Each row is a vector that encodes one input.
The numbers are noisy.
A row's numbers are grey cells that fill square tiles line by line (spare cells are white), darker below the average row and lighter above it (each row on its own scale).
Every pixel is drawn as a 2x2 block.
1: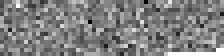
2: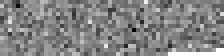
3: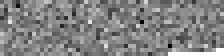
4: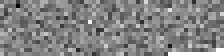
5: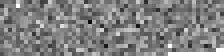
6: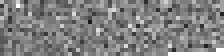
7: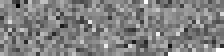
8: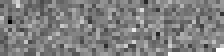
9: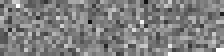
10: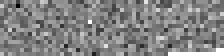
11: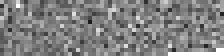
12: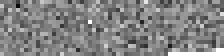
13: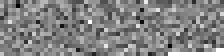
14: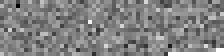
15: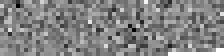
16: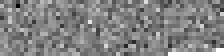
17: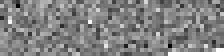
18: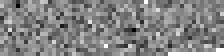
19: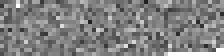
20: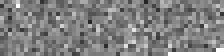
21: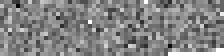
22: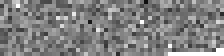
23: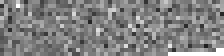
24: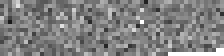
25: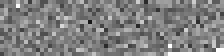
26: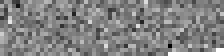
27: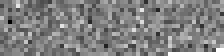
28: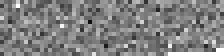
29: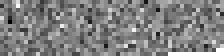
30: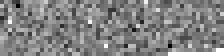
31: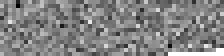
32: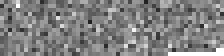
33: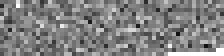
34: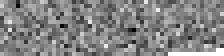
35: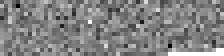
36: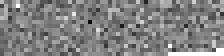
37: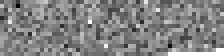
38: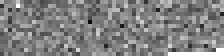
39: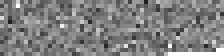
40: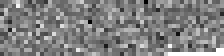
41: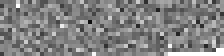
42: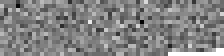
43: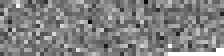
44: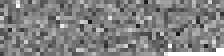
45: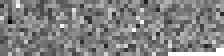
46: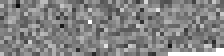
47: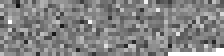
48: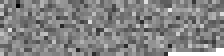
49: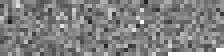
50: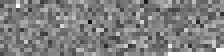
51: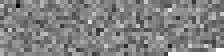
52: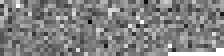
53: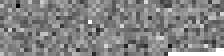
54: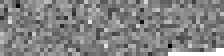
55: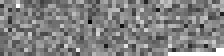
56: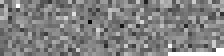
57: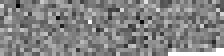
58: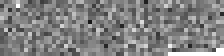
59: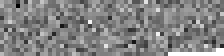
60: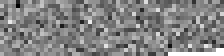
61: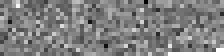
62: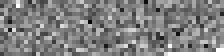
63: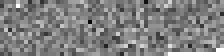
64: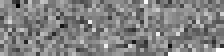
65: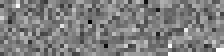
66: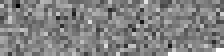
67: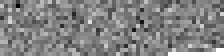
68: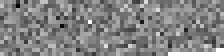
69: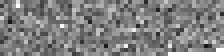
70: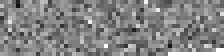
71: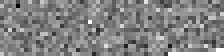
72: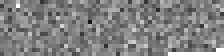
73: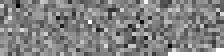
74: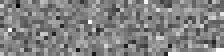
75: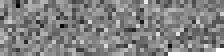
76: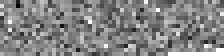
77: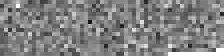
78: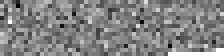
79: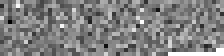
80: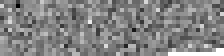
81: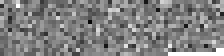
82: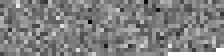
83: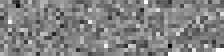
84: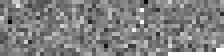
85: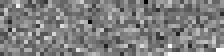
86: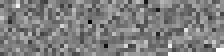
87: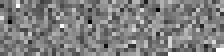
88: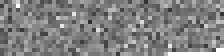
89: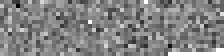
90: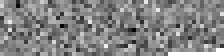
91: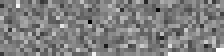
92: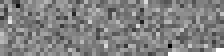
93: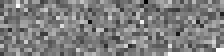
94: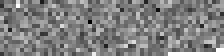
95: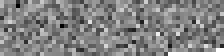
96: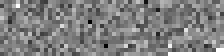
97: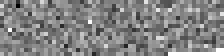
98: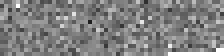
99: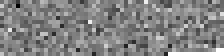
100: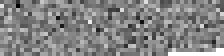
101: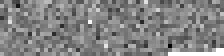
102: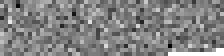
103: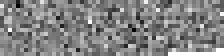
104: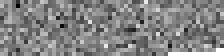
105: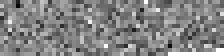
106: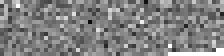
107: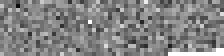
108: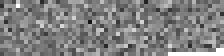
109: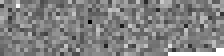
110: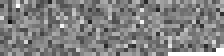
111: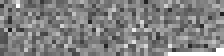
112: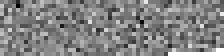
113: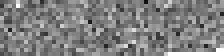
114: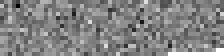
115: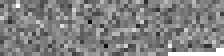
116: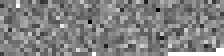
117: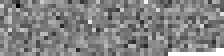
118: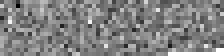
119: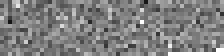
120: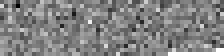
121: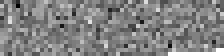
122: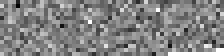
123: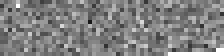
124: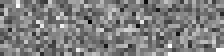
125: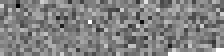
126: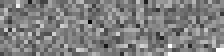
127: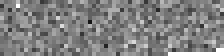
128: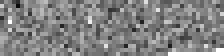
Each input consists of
two labels (each one of 4), a point on a 6-point line and a true/false value.
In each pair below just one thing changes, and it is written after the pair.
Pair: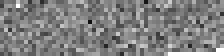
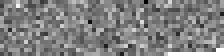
one of the two labels
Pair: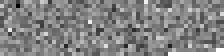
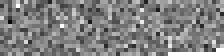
the true/false value
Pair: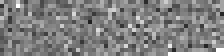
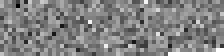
the true/false value
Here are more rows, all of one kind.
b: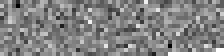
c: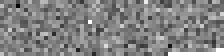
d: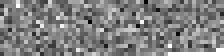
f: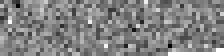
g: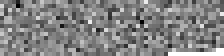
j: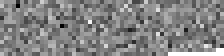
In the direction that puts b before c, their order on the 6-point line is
j, b, f, d, g, c.
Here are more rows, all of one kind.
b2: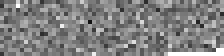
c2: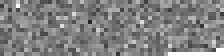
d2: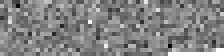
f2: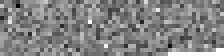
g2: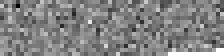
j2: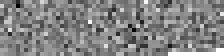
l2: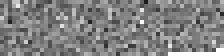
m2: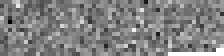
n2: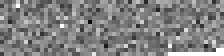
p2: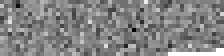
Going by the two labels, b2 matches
c2, j2, n2 and p2.
